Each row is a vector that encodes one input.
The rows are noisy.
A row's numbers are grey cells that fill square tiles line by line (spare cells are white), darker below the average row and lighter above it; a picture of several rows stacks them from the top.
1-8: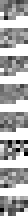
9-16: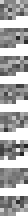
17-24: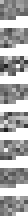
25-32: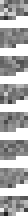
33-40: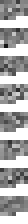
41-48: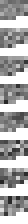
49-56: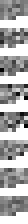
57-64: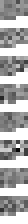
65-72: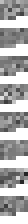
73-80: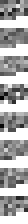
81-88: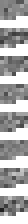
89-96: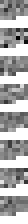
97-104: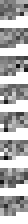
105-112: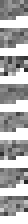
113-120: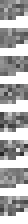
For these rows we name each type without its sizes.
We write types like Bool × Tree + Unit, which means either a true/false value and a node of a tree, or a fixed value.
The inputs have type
(Bool × Bool × Bool + Line) × Line.
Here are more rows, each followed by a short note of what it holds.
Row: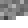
a point on each of two lines
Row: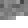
a point on a line and three true/false values
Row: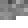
a point on a line and three true/false values
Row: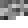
a point on each of two lines
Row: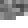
a point on each of two lines
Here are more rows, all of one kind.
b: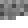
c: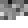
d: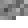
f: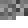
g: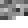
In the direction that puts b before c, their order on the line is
d, f, b, c, g.
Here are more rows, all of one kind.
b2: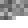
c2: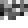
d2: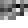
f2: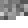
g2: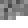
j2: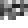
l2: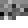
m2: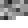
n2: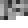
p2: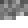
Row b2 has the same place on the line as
f2 and p2.
